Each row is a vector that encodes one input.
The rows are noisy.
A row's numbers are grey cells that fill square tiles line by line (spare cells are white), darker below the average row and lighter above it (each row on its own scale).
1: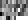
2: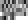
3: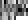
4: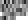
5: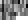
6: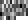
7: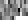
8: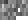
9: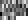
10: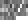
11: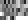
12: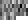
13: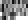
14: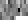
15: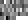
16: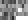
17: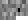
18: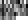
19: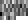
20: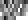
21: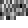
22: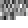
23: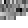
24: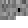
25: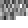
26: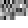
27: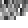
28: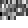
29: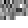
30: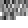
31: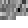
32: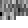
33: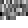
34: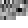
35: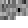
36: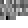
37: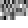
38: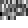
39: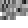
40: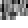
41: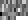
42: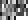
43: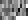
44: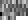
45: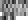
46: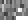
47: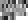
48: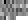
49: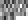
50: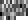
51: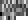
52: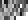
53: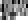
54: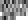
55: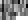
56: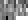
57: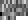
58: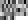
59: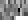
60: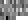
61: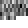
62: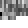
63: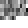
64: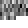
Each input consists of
either a fixed value, or one of 8 labels and four true/false values.
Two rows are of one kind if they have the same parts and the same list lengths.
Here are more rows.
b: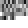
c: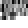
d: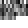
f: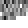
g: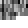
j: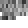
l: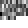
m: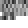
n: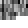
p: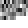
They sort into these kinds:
b, f, j, l, m, p
c, d, g, n

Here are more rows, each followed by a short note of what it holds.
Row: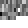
one of 8 labels and four true/false values
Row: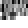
a fixed value
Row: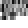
a fixed value
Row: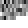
one of 8 labels and four true/false values
